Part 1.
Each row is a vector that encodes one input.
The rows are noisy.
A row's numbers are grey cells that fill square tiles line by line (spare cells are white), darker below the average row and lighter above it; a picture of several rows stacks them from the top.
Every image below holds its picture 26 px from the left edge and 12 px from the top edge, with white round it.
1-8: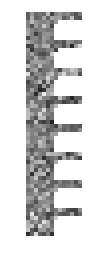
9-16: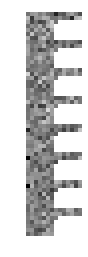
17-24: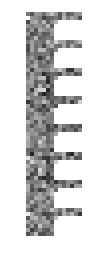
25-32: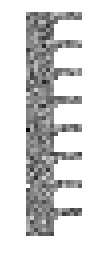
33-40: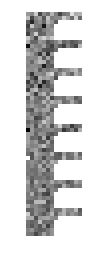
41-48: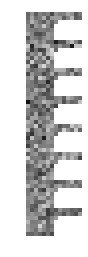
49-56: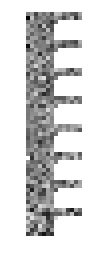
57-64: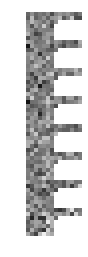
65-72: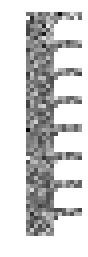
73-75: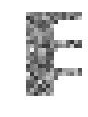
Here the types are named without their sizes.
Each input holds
a point on a circle and four true/false values.
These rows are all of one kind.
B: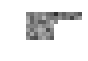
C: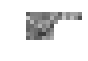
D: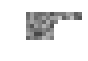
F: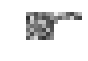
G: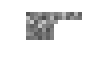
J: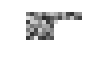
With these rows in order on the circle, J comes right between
F and G.
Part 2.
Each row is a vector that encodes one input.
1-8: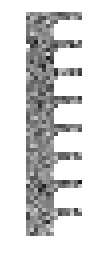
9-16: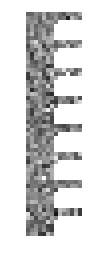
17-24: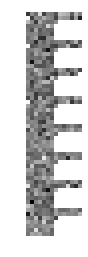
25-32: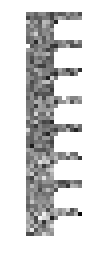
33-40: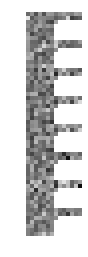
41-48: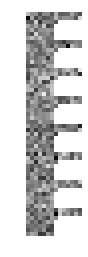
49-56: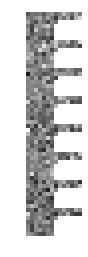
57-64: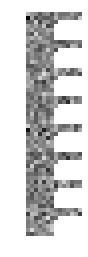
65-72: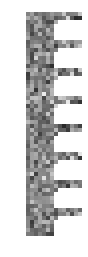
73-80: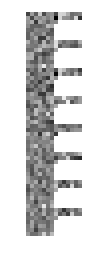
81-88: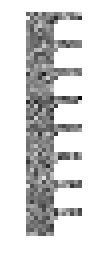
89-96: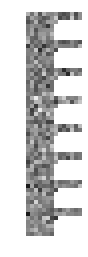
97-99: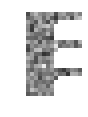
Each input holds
either a point on an 11-point line, or a point on a 12-point line.
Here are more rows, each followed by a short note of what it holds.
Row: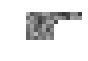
a point on a 12-point line
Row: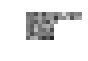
a point on an 11-point line
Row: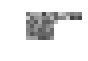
a point on an 11-point line
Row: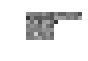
a point on a 12-point line
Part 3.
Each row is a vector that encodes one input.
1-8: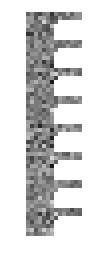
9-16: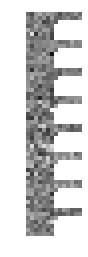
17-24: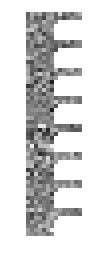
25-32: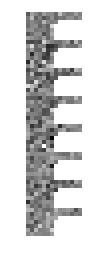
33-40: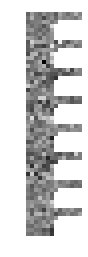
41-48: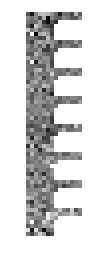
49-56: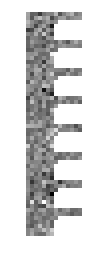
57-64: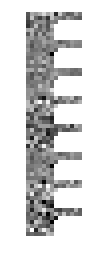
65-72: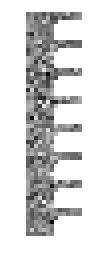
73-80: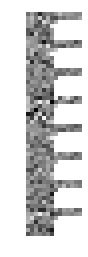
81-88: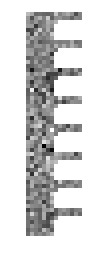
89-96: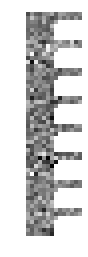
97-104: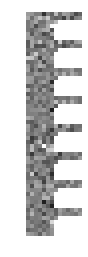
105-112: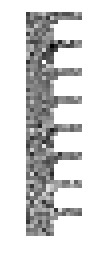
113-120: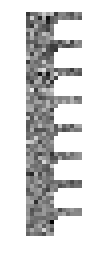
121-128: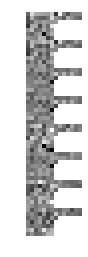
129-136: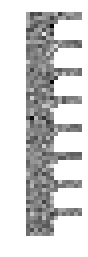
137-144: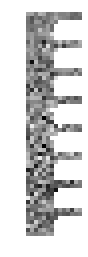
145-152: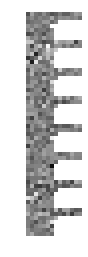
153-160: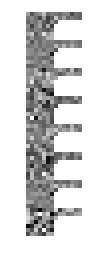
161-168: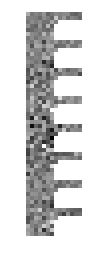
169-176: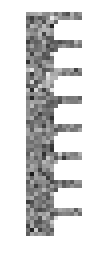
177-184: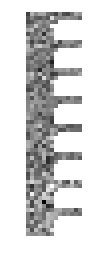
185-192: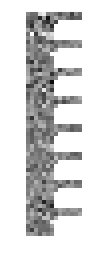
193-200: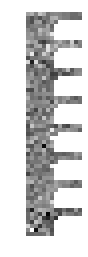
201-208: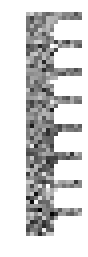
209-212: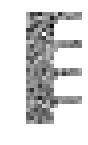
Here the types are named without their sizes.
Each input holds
either a point on a line, or three true/false values.
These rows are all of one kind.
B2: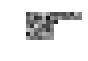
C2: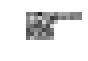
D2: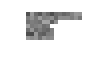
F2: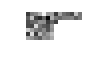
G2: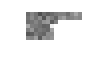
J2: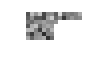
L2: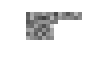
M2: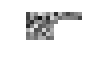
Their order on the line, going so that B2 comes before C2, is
J2, B2, D2, G2, L2, F2, C2, M2.
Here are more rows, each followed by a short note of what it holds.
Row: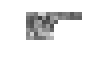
three true/false values
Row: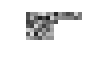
a point on a line
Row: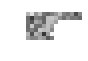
three true/false values
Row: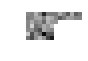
three true/false values
